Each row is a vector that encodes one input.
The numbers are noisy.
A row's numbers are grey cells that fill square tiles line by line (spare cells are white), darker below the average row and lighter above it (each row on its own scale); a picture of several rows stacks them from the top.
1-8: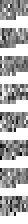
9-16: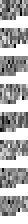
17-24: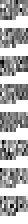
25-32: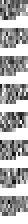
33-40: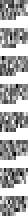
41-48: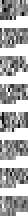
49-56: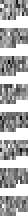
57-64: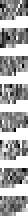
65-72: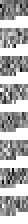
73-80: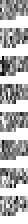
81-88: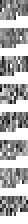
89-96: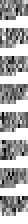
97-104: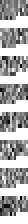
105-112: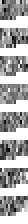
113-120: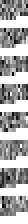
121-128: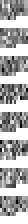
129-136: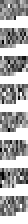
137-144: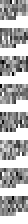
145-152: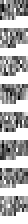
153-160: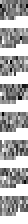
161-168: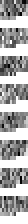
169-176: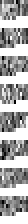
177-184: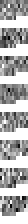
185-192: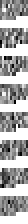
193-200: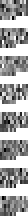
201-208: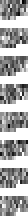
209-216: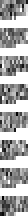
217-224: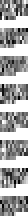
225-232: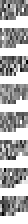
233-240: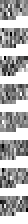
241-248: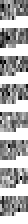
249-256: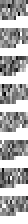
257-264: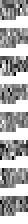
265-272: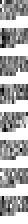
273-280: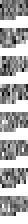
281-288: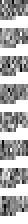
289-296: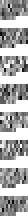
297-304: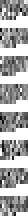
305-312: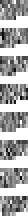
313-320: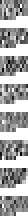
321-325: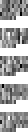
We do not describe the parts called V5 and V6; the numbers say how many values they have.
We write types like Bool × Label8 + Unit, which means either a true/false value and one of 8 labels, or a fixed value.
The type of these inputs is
Bool × Circle9 + (Tree9 + V5) × V6.
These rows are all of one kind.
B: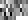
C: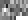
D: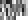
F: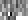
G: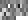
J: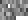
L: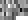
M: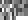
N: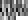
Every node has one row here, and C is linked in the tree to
G and J.
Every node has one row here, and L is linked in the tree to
B.
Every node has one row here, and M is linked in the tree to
D and N.
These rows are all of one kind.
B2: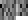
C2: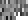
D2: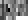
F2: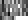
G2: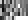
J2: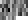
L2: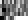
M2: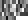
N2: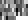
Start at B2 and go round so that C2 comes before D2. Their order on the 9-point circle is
B2, C2, N2, M2, F2, G2, L2, D2, J2.
